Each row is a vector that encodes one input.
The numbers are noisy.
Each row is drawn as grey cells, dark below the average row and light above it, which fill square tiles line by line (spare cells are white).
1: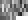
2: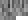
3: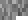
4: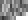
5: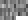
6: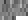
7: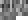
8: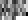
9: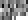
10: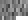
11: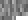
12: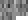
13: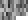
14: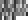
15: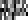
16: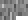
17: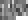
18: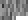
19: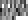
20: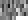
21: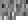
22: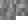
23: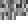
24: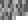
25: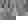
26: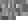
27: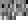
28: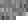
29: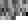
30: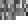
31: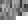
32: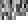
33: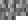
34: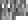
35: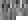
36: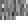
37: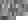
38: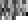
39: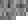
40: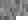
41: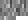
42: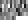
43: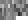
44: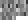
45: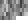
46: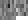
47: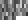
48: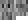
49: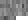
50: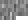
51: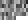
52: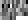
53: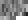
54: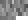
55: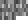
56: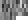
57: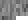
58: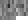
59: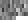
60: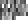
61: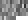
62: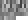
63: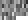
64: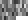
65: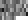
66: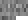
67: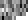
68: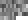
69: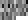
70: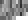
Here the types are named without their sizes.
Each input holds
a point on a line, together with either a point on a circle, or a fixed value.
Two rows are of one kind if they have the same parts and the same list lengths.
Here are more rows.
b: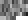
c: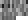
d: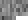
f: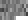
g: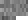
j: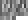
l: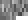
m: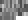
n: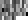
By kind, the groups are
b, j
c, d, f, g, l, m, n

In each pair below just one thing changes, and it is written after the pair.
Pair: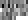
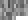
the place on the circle
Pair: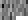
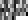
the place on the line
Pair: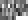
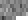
the place on the line
